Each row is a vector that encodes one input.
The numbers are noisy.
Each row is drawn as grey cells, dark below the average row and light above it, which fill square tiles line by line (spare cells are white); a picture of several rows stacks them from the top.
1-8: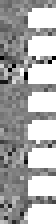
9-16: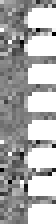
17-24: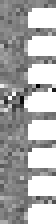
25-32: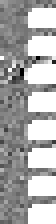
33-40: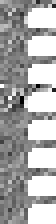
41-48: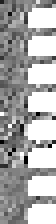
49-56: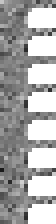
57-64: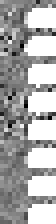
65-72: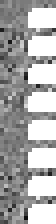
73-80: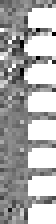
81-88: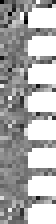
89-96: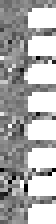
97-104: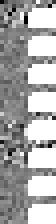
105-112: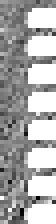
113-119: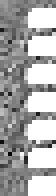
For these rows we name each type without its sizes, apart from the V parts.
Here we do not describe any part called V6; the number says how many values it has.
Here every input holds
a list of items, each a true/false value and a value of V6.
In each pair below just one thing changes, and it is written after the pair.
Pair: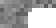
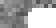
the value of V6 in item 1 of the list
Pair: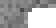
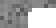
the true/false value in item 1 of the list
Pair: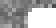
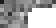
the true/false value in item 1 of the list
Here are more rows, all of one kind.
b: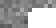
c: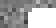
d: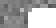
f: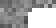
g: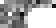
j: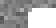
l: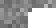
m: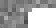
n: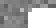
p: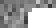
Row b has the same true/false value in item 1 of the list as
f and l.
